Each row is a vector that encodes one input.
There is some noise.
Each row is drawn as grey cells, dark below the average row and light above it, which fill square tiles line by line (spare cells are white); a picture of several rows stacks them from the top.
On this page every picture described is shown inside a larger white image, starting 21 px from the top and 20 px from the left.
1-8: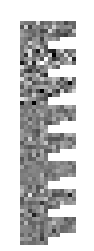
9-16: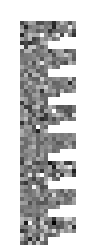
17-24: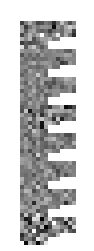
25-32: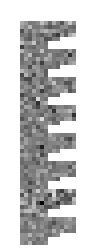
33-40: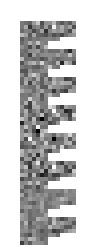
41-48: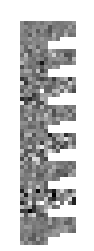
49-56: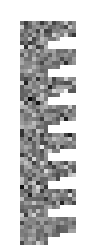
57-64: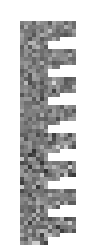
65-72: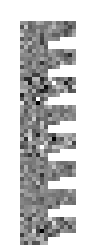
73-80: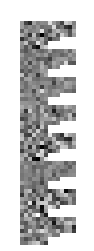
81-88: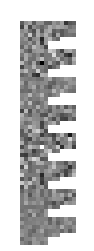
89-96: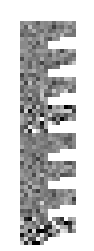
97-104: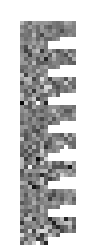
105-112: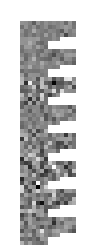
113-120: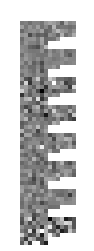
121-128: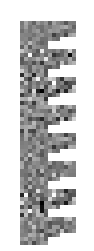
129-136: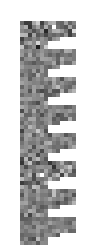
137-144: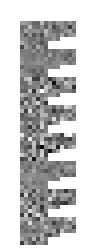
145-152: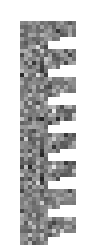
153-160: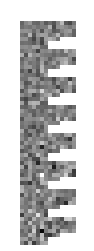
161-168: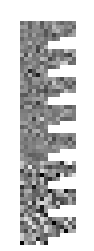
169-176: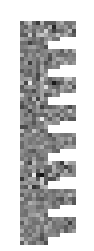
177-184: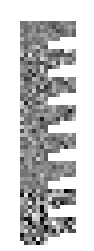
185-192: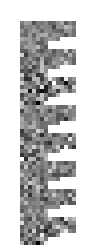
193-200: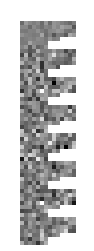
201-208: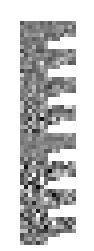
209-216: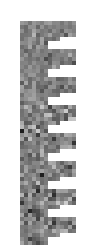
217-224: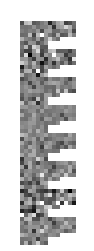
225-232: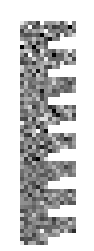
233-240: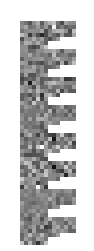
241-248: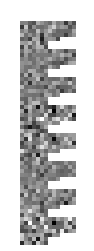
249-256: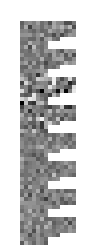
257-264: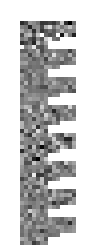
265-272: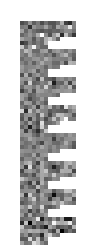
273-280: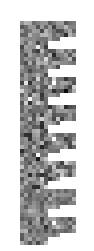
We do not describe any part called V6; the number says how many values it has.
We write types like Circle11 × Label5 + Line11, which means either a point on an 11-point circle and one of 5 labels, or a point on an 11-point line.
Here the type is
Label11 × Line10 + V6.
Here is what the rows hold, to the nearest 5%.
About 70% of them hold one of 11 labels and a point on a 10-point line. The rest hold a value of V6.
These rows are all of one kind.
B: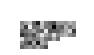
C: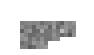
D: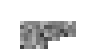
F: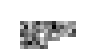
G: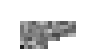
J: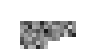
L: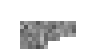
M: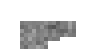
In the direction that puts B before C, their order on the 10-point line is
D, M, J, B, F, C, L, G.
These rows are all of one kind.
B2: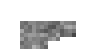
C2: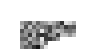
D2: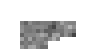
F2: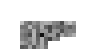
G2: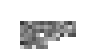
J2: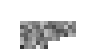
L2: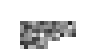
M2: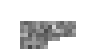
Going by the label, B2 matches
D2 and M2.
